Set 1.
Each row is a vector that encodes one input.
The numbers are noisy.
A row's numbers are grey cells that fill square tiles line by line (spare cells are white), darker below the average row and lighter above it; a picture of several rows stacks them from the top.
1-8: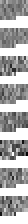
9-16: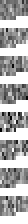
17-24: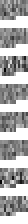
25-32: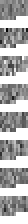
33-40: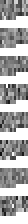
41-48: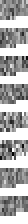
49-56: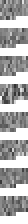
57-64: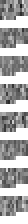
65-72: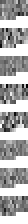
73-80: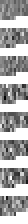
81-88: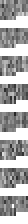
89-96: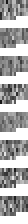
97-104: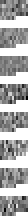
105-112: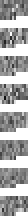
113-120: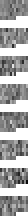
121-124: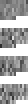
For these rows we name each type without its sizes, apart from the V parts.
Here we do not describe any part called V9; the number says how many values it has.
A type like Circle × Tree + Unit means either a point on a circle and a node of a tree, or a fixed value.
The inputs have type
Label × Line × V9.
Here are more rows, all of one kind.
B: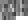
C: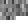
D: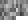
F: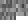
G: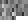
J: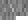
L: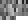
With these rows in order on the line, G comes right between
B and D.
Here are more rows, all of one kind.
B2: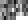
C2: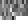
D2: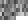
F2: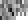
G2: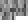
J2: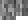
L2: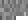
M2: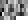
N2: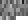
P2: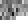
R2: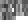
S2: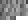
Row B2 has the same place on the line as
C2, N2 and R2.
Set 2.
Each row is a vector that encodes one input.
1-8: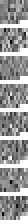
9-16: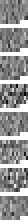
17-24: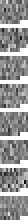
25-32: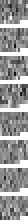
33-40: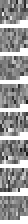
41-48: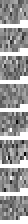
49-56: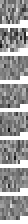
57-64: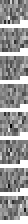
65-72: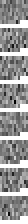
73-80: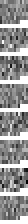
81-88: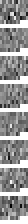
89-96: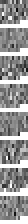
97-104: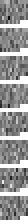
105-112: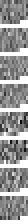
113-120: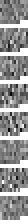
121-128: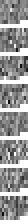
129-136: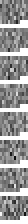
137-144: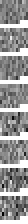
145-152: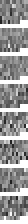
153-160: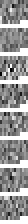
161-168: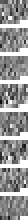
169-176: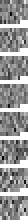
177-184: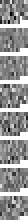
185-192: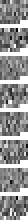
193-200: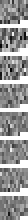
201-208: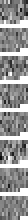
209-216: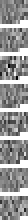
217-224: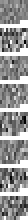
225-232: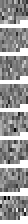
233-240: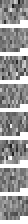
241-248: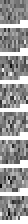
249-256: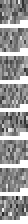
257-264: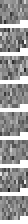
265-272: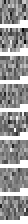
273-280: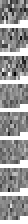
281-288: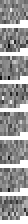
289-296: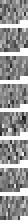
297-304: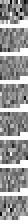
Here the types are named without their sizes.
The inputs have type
(Bool × Bool × Bool × Bool + Label) × Label.
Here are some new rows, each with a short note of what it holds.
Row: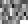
a label and four true/false values
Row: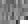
a label and four true/false values
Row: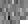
a label and four true/false values
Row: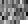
two labels
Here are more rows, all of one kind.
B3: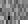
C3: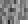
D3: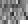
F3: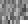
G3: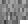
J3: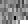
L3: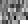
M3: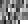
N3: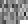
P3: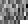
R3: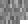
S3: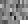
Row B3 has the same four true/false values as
J3, L3 and S3.
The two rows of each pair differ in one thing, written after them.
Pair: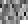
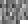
the label
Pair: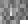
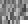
the label
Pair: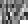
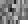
one of the four true/false values
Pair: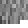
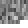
the label
